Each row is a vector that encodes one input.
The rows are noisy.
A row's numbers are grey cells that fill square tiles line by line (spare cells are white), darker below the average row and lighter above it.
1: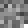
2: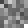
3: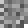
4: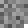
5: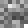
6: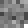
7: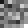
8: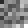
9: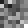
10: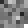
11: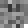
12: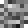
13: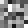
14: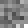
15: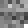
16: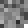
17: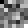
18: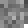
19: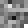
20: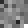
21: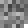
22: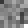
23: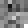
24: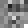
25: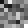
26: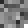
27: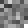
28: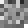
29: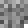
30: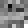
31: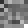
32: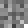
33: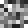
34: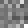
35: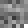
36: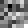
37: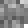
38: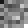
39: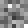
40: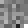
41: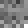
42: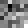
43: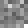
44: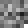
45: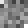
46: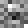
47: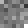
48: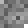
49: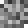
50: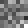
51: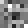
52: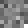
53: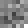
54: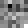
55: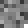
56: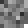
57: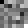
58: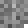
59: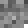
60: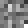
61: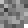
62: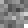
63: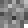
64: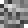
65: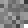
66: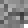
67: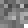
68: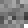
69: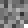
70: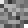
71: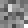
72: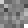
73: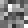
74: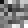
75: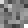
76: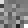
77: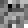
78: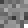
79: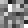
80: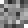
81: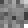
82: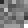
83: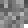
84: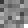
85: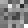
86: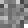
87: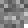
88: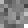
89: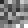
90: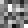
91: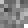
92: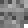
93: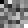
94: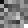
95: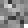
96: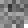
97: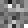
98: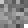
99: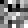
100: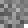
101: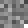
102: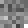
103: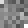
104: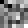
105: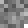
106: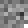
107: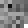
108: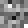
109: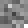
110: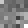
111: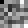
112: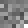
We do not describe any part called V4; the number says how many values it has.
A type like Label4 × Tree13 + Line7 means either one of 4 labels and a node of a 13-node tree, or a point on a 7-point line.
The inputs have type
(Bool × Bool × Bool + Line8) × V4.
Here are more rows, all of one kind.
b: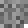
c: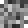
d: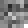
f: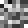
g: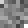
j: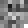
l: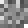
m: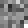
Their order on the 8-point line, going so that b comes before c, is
l, m, d, f, b, g, c, j.
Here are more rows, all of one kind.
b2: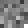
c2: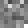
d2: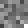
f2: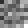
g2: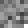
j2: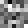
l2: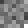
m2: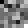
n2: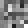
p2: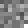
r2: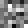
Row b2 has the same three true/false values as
m2 and r2.
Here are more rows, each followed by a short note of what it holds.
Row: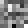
three true/false values and a value of V4
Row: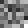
three true/false values and a value of V4
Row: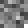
three true/false values and a value of V4
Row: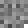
a point on an 8-point line and a value of V4
